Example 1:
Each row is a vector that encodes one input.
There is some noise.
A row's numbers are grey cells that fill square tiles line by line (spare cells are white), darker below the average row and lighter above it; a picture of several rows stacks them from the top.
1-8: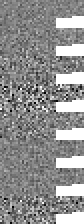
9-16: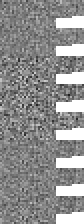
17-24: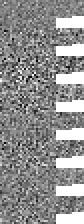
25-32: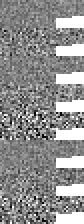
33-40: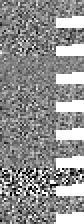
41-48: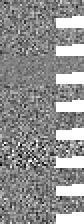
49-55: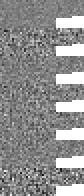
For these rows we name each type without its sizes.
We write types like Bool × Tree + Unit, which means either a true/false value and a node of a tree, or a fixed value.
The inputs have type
Line.
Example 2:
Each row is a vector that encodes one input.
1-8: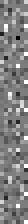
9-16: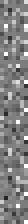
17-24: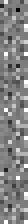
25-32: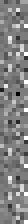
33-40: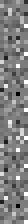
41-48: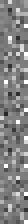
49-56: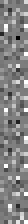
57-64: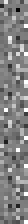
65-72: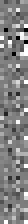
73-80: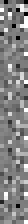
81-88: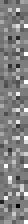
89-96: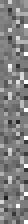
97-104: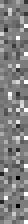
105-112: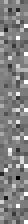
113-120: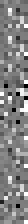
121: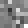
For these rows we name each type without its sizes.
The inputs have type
Bool × Bool × Bool + Unit.
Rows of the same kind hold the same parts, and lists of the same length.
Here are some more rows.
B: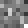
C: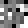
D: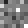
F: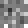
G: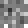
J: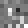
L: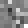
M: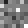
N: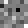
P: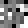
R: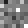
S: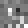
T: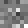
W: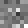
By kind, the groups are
B, D, F, G, J, L, M, N, R, S, T, W
C, P

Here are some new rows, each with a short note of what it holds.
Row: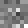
three true/false values
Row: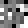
a fixed value
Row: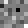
three true/false values
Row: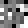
a fixed value
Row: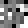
a fixed value
